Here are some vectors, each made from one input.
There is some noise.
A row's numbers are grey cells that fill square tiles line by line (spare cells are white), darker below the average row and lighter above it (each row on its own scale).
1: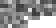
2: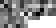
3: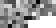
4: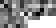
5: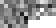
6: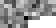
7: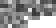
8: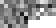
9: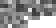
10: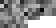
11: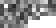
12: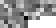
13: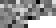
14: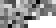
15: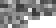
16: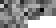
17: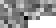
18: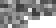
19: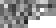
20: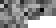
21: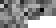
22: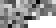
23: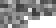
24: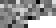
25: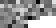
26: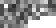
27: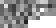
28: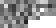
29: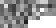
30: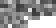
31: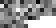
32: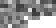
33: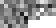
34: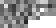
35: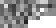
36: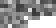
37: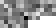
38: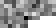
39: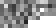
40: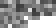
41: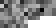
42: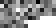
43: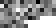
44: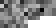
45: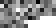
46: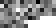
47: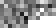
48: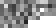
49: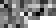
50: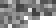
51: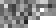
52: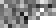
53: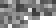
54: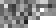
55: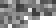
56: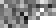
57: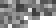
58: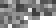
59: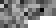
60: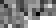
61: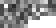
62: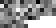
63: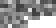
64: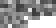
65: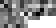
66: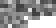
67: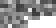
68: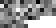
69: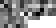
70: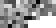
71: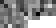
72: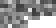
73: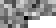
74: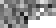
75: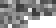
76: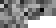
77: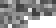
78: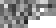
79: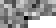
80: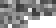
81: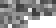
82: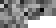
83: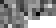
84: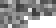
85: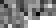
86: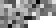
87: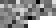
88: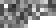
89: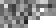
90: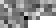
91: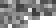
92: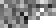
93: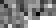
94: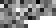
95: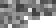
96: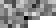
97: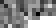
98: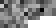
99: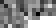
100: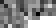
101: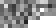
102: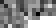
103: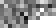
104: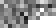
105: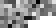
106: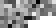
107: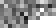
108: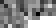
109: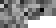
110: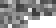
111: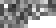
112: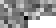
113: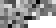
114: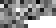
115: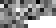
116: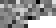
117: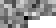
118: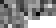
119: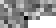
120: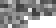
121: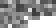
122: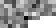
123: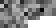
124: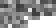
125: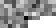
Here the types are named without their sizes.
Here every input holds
a point on a line.
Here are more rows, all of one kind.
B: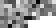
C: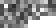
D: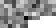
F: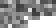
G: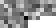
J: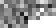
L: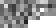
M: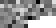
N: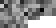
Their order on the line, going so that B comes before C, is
F, N, M, B, D, G, J, L, C.
